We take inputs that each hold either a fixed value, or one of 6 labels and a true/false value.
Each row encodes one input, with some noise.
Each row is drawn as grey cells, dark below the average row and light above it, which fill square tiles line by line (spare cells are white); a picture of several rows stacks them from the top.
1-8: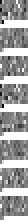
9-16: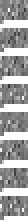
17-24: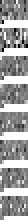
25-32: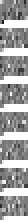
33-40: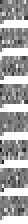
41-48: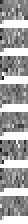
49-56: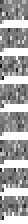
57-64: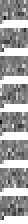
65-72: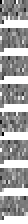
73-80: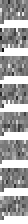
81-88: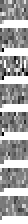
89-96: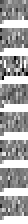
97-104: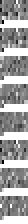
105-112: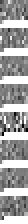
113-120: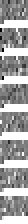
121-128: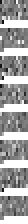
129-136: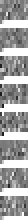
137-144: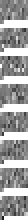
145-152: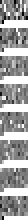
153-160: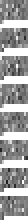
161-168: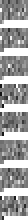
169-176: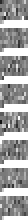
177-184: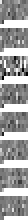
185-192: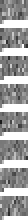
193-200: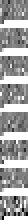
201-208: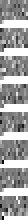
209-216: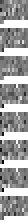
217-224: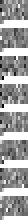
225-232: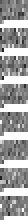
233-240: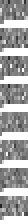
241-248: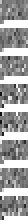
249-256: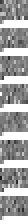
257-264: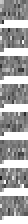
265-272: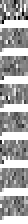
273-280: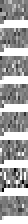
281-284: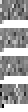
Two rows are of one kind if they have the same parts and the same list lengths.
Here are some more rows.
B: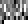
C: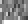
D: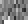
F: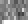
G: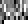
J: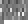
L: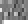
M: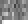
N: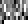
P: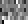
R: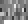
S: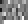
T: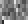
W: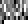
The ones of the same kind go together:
B, G, N, W
C, D, F, J, L, M, P, R, S, T

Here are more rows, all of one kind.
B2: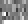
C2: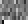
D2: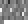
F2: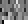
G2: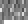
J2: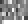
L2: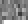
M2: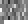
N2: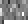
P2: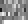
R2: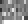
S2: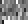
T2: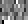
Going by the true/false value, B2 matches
G2, J2, R2 and S2.
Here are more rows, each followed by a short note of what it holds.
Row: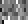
one of 6 labels and a true/false value
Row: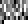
a fixed value
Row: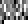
a fixed value
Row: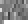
one of 6 labels and a true/false value
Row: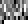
a fixed value
